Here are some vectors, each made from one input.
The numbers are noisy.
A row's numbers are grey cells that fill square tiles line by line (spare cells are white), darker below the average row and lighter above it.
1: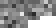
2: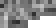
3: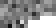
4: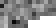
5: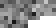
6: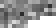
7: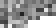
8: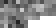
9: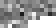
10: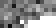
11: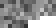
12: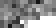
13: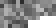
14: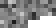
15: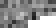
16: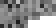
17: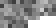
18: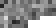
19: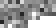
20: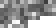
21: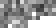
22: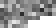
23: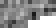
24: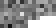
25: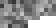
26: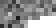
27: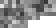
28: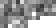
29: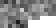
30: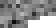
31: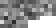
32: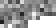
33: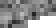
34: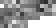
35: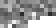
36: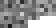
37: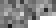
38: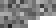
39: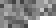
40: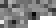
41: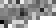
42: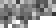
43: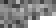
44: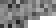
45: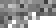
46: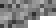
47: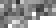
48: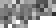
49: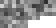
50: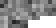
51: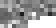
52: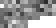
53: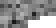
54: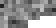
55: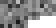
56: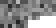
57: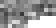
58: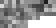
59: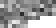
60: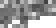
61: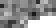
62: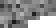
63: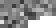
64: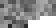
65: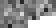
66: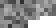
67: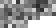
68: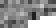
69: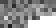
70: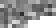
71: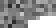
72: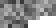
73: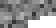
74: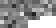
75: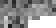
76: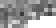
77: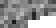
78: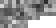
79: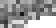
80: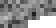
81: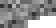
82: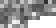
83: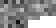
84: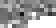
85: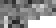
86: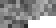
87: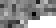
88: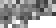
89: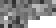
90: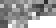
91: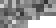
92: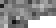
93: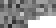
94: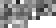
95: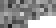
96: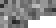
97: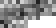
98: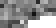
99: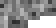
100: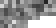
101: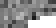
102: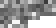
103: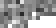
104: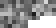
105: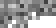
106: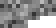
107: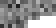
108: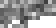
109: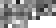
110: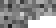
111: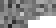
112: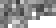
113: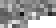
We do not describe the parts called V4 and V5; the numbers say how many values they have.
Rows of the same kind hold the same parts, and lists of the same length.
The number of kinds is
2.
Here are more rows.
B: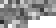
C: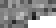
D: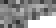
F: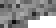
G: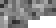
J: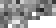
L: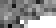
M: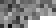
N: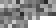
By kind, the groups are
B, J, N
C, D, F, G, L, M

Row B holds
two labels (each one of 6).
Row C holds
one of 6 labels, a value of V4 and a value of V5.
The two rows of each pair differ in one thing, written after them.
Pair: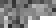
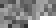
the value of V4
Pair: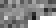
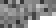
the value of V4
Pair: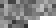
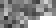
the label
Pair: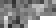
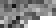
the label
